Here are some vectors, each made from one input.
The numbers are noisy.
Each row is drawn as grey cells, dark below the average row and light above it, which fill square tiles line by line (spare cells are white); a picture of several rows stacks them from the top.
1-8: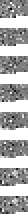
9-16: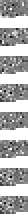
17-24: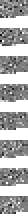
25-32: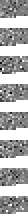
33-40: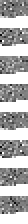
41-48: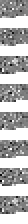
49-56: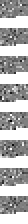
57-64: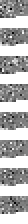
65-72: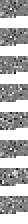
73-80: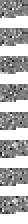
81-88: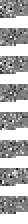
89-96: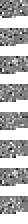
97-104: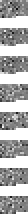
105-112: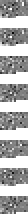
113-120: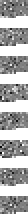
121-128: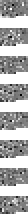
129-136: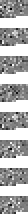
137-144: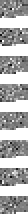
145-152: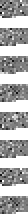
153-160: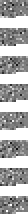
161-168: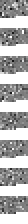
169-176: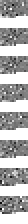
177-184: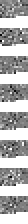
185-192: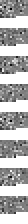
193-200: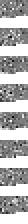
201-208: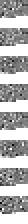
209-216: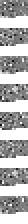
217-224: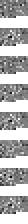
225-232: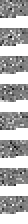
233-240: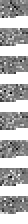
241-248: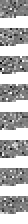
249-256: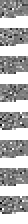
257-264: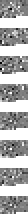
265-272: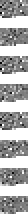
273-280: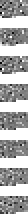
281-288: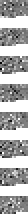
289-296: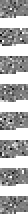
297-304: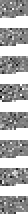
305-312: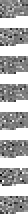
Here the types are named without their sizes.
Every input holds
a true/false value, together with either a point on a circle, or a fixed value.
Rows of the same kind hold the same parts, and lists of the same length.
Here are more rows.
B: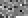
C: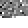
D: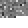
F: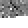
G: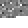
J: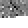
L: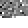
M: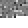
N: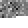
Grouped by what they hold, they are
B, D, F, G, J, M, N
C, L

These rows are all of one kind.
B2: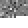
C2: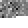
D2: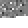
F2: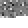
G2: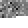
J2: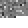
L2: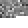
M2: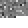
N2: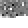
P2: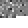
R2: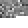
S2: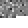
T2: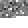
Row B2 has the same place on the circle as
P2 and S2.
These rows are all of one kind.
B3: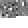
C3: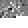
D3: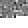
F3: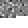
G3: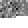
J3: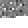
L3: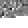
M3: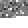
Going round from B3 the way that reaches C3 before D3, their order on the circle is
B3, J3, L3, C3, D3, F3, G3, M3.
